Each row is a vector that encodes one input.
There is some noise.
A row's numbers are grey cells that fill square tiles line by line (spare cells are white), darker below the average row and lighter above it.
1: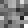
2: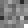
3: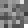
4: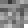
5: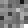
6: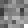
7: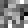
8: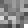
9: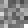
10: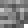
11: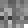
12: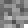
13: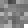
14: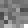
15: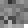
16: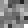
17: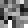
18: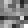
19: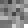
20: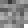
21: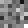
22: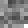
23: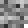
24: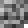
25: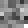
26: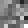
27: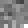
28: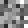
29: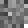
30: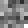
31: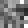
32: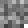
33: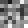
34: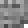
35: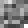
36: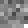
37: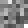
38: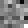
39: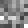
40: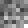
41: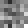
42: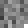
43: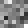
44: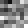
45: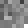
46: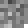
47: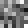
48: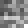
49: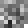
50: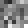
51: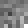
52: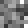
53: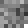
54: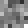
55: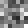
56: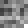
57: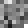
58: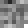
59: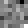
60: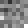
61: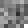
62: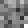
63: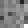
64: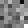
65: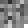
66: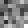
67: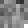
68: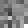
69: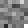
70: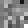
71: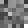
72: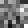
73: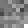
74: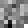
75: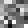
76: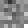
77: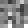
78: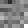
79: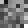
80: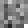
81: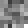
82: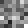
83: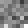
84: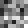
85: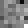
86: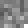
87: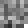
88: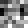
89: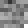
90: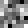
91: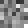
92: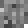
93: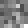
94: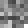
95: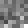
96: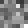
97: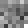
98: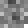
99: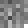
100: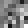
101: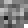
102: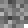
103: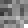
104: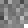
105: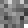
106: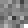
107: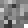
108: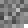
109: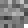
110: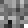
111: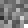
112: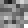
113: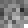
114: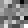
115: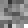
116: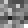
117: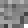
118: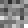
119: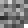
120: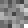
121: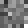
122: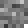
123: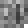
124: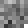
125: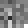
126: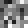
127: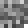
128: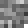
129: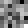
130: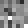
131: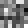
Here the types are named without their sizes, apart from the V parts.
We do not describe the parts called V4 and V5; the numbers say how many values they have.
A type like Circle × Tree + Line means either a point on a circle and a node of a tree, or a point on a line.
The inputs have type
Circle × V5 + List(Bool × V4).
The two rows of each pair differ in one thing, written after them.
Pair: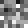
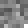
the true/false value in item 2 of the list
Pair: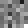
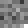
the true/false value in item 2 of the list
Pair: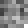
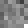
the value of V4 in item 2 of the list
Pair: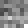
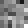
the value of V4 in item 1 of the list
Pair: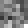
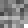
the true/false value in item 2 of the list
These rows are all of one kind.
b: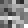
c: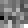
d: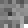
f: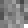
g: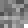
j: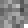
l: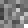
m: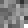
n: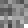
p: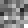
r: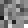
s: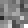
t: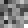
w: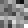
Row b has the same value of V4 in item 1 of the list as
f, r and w.
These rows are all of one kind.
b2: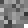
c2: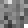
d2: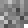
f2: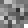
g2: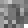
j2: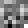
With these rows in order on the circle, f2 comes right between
c2 and j2.
